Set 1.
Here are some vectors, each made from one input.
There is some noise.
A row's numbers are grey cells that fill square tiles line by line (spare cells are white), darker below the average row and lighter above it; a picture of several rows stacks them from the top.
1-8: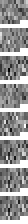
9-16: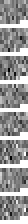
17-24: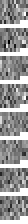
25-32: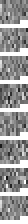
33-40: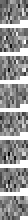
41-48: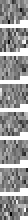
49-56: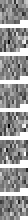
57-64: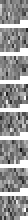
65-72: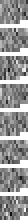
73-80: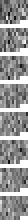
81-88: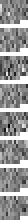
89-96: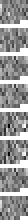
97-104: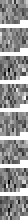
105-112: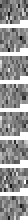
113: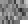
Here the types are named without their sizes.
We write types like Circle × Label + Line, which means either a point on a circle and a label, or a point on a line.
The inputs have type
Circle + Line.
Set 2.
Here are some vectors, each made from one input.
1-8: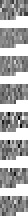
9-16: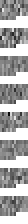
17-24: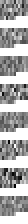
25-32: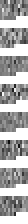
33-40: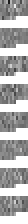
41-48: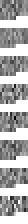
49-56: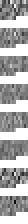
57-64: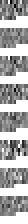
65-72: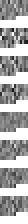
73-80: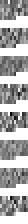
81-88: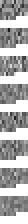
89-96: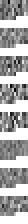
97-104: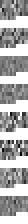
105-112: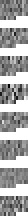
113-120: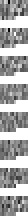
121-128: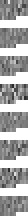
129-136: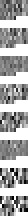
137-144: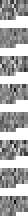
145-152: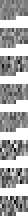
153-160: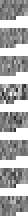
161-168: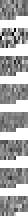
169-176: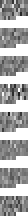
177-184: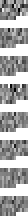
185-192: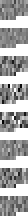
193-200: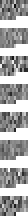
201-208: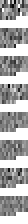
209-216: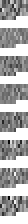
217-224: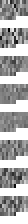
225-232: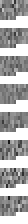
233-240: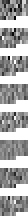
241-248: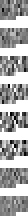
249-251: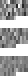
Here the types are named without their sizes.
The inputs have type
Bool × Tree.
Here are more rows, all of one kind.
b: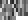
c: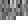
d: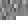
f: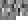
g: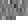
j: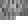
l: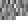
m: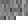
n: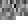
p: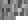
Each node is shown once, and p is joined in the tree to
n.
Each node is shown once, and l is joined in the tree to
f and n.
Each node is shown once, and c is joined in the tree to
g and j.
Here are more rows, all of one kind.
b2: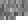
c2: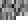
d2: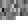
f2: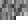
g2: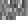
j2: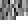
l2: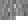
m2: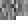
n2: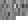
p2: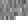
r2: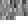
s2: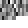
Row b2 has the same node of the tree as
d2, f2 and g2.
